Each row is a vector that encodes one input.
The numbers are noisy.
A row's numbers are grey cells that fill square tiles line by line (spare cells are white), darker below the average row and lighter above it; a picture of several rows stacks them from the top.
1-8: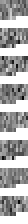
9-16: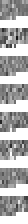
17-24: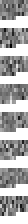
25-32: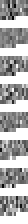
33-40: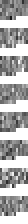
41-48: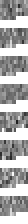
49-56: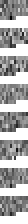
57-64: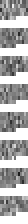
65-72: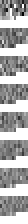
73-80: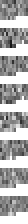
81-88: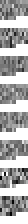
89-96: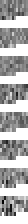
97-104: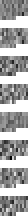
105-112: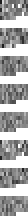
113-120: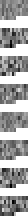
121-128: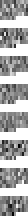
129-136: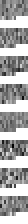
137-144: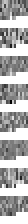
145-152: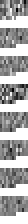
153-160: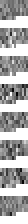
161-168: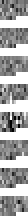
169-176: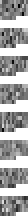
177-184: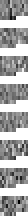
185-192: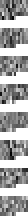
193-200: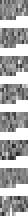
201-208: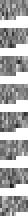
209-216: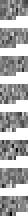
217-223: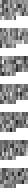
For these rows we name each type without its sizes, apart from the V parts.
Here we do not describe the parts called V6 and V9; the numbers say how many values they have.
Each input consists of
either a point on a circle and a value of V6, or a fixed value, or a true/false value and a value of V9.
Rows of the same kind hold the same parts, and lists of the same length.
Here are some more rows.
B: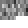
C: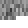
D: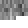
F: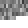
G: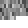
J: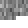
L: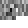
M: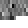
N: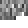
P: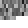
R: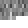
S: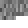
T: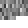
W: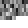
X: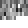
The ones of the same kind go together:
B
C, D, F, G, J, L, P, R, S, T
M, N, W, X

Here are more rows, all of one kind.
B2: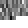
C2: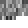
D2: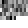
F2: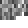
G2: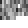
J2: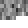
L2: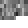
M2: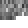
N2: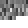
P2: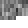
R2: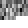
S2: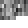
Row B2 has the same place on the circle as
C2 and R2.
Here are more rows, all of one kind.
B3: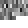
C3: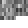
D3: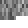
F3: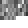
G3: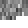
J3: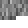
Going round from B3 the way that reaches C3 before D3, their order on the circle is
B3, C3, F3, J3, G3, D3.
